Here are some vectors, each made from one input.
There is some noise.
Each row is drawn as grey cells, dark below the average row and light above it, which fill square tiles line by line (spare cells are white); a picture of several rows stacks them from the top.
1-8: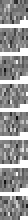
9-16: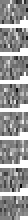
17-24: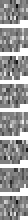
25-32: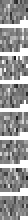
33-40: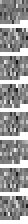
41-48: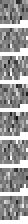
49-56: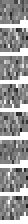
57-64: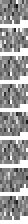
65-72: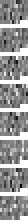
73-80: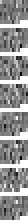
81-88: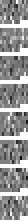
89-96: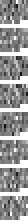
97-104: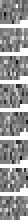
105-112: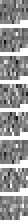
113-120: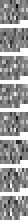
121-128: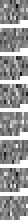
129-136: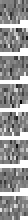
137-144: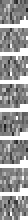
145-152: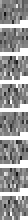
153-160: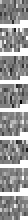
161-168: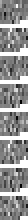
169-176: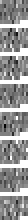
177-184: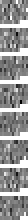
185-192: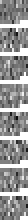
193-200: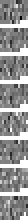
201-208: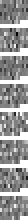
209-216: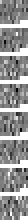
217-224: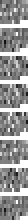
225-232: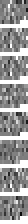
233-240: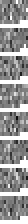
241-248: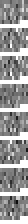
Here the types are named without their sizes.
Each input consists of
either a point on a circle and a true/false value, or a fixed value.
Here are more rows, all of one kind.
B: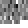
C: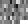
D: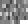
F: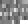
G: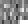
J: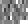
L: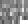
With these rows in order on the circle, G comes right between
C and L.
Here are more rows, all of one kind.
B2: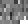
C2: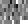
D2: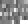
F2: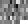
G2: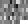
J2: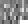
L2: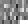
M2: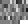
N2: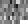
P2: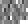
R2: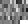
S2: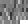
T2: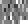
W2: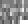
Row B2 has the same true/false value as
M2, R2 and S2.
